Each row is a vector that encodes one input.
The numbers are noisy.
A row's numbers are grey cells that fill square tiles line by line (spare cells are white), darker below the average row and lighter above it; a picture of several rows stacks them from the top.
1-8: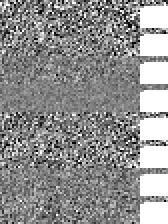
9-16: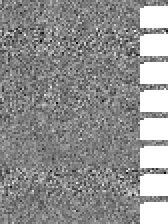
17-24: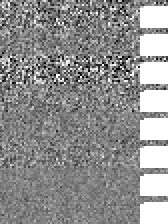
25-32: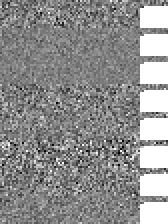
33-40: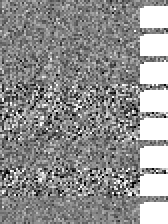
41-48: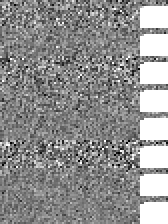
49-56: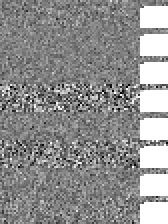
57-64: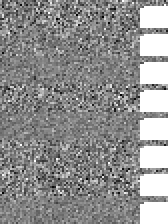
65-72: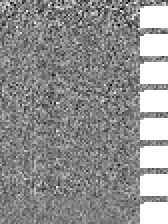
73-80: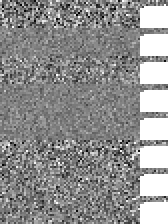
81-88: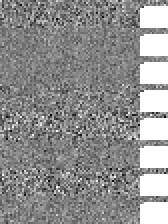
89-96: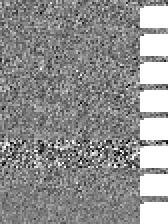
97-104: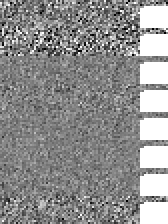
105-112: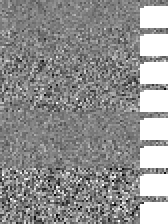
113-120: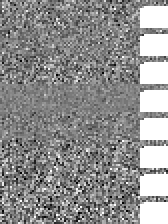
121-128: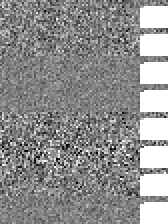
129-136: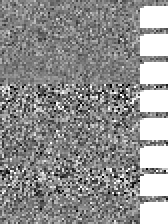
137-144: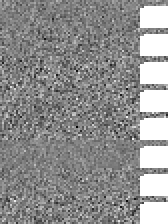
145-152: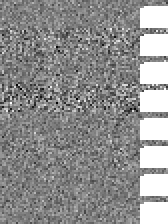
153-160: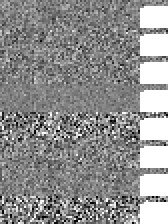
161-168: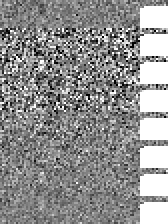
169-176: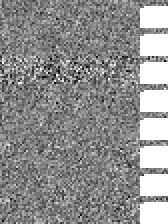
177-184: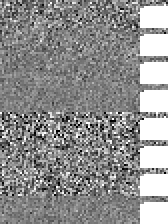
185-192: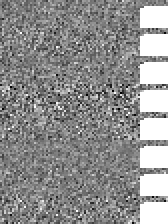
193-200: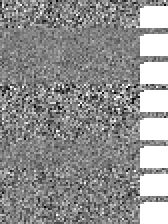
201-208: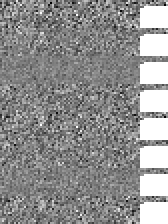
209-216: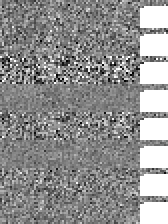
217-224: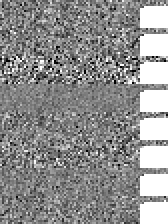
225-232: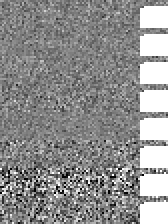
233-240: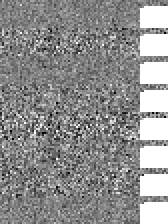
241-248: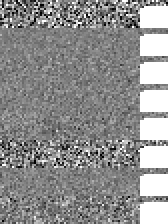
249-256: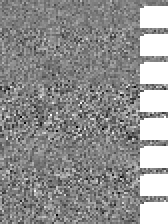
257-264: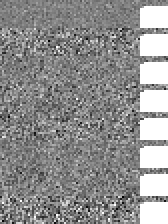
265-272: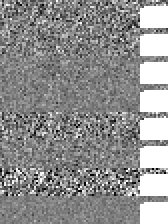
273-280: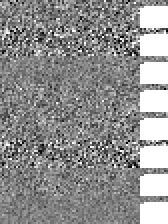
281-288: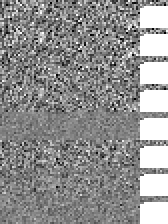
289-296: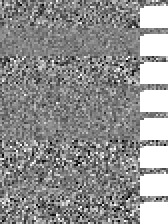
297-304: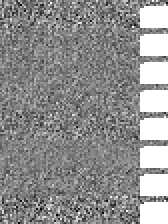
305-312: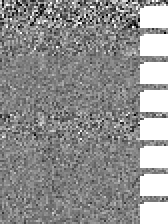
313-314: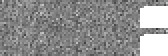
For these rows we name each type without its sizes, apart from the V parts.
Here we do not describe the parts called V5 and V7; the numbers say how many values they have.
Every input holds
a value of V7, together with either a node of each of three trees and five true/false values, or a value of V5.
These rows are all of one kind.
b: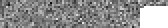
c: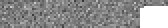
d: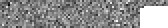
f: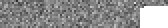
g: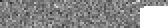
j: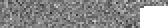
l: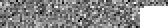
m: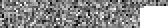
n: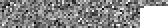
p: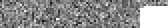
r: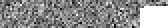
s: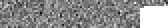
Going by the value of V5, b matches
g, j and n.
